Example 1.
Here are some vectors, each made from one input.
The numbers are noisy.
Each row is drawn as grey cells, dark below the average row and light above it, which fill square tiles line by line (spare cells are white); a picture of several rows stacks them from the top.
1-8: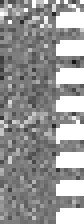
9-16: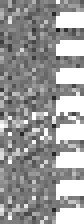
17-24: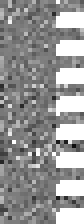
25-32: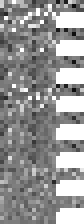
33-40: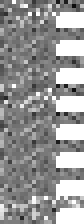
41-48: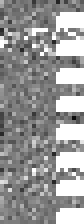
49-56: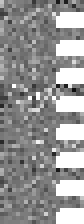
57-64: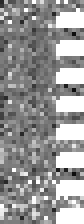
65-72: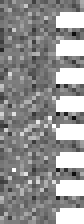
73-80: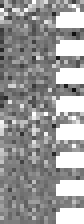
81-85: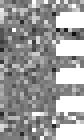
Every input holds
one of 6 labels.
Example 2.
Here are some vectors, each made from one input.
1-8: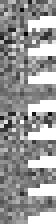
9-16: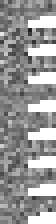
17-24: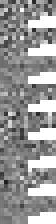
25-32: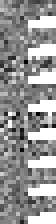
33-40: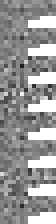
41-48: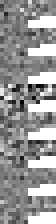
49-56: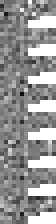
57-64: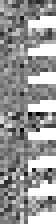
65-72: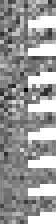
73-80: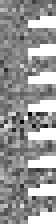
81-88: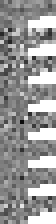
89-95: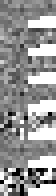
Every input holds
one of 5 labels.
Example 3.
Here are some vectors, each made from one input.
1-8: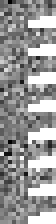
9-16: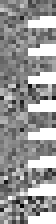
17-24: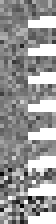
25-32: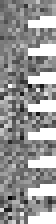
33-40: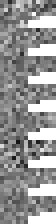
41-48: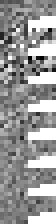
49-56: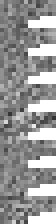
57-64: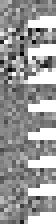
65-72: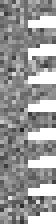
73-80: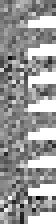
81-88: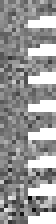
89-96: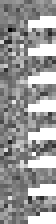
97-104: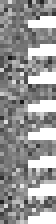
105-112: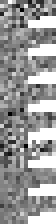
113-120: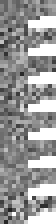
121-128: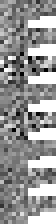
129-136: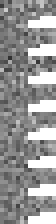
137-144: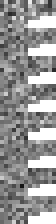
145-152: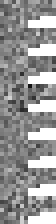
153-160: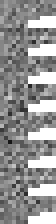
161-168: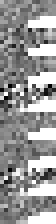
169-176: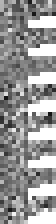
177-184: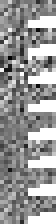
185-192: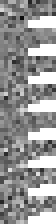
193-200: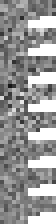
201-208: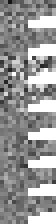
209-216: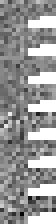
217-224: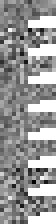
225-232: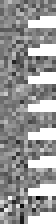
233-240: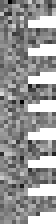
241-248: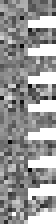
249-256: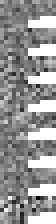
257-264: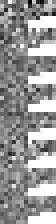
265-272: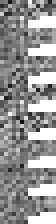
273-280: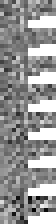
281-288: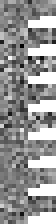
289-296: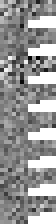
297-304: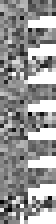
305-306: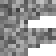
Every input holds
a node of a 16-node tree.
